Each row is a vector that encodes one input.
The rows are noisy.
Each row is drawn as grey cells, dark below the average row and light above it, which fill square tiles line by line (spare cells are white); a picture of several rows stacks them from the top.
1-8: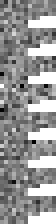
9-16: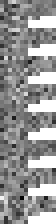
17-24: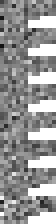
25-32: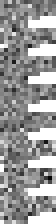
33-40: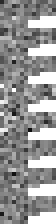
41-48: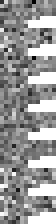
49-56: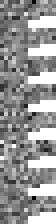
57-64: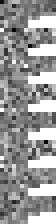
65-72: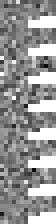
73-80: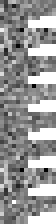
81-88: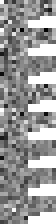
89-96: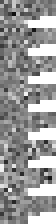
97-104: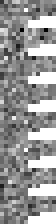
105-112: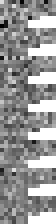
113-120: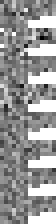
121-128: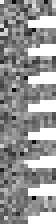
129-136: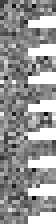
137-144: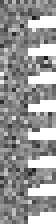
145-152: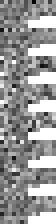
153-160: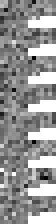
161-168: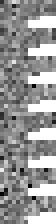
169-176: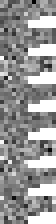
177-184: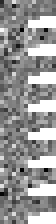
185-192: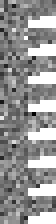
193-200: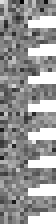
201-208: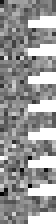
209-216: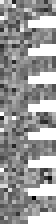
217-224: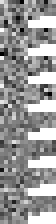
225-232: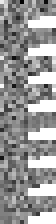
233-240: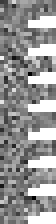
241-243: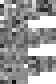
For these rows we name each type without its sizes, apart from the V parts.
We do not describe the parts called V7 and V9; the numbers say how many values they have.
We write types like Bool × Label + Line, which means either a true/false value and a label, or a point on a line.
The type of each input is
(Bool × Circle + Unit) × Line × V9 + V7.
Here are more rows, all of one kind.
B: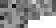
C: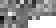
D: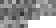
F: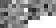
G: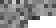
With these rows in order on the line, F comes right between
B and G.
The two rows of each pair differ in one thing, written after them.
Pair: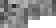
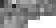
the value of V9
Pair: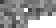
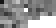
the true/false value
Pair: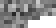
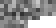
the value of V9
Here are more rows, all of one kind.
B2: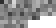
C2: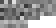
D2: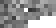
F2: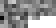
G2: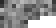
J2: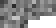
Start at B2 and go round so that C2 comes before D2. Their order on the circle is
B2, J2, C2, G2, D2, F2.
